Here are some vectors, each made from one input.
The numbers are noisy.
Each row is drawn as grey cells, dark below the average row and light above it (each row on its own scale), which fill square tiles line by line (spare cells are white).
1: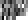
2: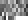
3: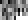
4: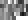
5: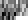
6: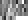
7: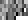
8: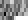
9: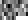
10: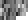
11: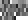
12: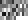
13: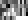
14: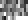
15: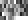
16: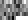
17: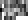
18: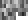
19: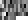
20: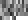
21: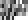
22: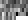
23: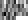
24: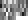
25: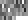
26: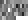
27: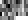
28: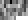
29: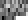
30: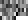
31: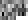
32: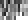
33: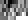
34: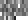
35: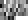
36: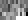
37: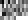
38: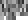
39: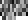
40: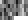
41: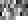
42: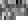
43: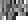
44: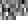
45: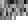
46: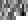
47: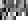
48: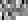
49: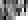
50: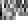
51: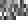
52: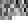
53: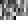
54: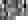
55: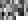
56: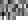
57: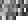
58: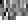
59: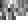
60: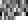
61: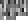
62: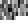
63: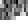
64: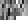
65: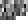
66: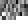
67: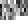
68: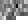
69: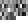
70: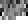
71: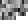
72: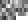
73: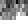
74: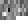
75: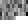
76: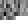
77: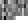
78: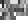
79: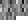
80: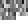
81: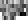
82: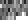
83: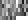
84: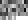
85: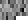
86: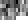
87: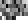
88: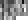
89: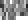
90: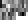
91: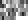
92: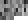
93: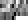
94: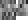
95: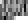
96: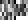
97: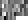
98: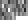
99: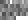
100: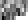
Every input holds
a true/false value, together with either one of 6 labels, or a point on a 4-point line.
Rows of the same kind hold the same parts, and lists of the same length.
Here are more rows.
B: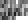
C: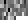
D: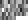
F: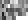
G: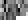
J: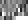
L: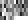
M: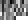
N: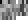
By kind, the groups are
B, D, G, J, N
C, F, L, M

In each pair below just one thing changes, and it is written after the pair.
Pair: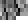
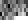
the true/false value
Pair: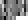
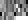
the place on the 4-point line
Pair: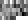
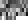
the true/false value
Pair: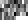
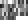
the true/false value
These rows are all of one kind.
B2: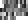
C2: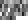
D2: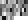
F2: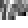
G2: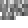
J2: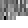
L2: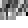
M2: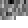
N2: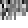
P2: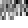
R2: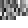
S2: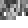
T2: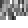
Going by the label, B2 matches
D2, G2, L2 and P2.
